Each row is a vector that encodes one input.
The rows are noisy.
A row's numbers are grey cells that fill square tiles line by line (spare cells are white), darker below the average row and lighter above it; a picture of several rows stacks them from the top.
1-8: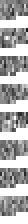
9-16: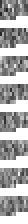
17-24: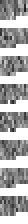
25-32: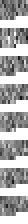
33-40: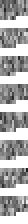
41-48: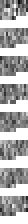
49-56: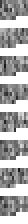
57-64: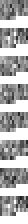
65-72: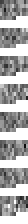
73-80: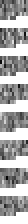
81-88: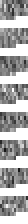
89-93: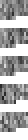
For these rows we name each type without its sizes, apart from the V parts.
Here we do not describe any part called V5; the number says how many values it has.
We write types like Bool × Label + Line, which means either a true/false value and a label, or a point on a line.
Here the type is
List(Bool × V5).
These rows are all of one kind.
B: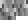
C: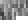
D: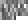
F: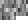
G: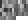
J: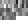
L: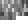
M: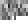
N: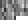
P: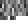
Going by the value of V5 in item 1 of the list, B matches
C, D, M and N.
